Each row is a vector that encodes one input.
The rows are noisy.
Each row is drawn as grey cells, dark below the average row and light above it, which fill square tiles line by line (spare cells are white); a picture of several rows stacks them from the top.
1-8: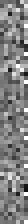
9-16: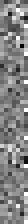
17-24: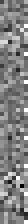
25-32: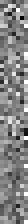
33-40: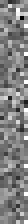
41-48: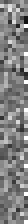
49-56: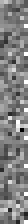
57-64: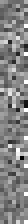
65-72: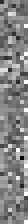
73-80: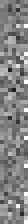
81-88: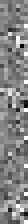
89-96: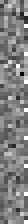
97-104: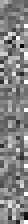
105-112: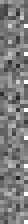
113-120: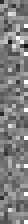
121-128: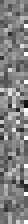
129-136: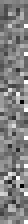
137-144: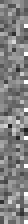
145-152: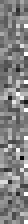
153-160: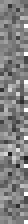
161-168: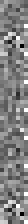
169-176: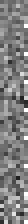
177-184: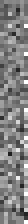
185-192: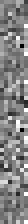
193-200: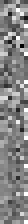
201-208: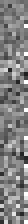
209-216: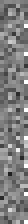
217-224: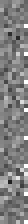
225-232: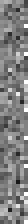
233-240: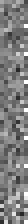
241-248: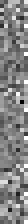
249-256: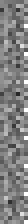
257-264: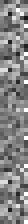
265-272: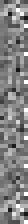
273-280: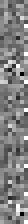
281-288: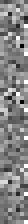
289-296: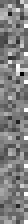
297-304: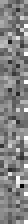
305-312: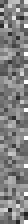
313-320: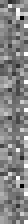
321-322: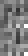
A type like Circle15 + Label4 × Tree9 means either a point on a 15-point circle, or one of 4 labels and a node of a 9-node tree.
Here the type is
Line9 × Tree14 + Tree12.
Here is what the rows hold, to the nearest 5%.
About 65% of them hold a point on a 9-point line and a node of a 14-node tree. The rest hold a node of a 12-node tree.
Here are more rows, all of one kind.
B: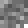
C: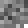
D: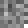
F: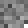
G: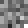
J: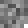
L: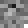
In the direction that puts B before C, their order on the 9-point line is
D, G, B, C, F, J, L.
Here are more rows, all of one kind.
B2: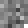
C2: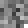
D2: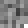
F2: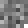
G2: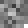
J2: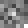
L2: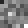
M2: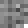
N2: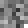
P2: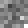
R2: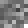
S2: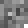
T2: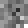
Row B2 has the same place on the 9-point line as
C2, F2, N2 and T2.
